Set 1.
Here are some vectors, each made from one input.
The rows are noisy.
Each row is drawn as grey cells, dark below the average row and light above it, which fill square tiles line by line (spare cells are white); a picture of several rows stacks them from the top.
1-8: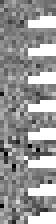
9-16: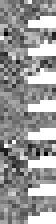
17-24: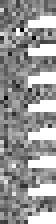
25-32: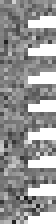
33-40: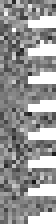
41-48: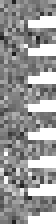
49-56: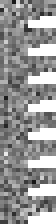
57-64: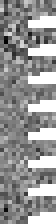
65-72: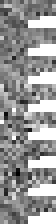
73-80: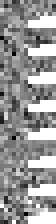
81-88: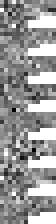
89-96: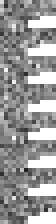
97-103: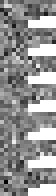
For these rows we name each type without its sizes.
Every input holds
either a fixed value, or three true/false values.
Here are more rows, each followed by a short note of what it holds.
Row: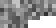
three true/false values
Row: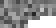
three true/false values
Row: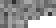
three true/false values
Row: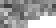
three true/false values
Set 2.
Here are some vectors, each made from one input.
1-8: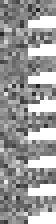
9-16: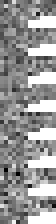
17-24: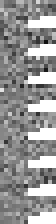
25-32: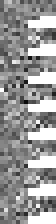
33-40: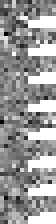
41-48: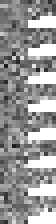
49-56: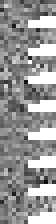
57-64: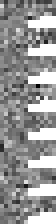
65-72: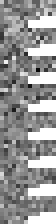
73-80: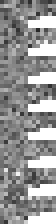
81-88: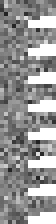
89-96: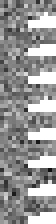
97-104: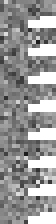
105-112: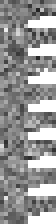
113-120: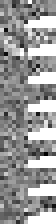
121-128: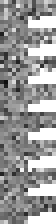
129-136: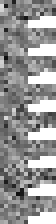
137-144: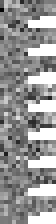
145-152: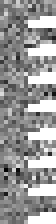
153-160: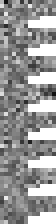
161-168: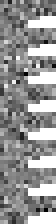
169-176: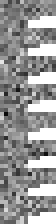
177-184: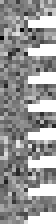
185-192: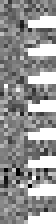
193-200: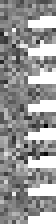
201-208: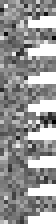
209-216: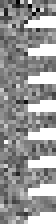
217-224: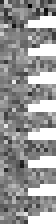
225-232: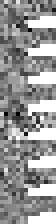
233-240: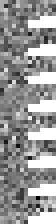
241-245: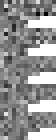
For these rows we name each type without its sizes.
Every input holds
three true/false values.
